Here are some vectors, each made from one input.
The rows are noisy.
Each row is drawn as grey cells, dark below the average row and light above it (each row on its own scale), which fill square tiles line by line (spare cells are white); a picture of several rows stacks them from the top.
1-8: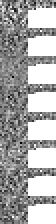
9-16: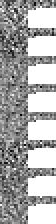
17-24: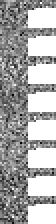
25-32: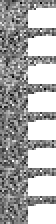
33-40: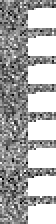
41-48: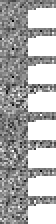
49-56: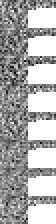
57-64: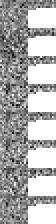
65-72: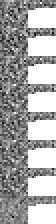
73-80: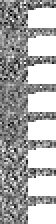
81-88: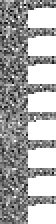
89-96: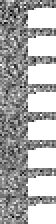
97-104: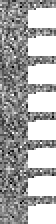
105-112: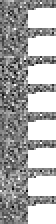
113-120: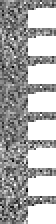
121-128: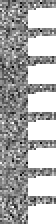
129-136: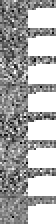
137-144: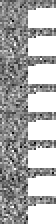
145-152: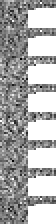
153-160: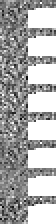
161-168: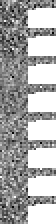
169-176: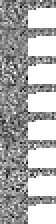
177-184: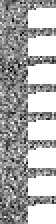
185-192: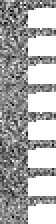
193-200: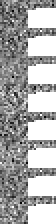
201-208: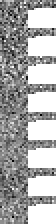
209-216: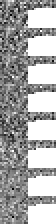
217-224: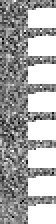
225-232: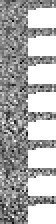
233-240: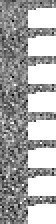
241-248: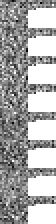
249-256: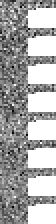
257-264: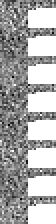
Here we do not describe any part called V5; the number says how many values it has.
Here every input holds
either a point on an 8-point circle and three true/false values, or a point on a 9-point line and a value of V5.
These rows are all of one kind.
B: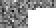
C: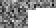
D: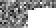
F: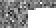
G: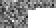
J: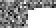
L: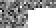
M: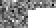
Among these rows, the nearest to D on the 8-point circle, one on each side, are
C and L.
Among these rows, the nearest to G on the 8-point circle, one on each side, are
F and M.
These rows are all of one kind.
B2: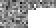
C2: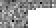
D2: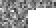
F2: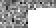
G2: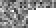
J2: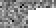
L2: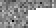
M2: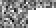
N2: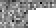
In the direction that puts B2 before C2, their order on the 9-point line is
F2, B2, N2, C2, L2, J2, G2, D2, M2.
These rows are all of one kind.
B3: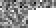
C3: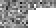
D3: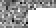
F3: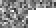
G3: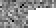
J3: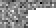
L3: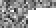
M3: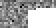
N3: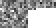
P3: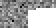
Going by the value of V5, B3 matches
C3, G3, M3 and P3.
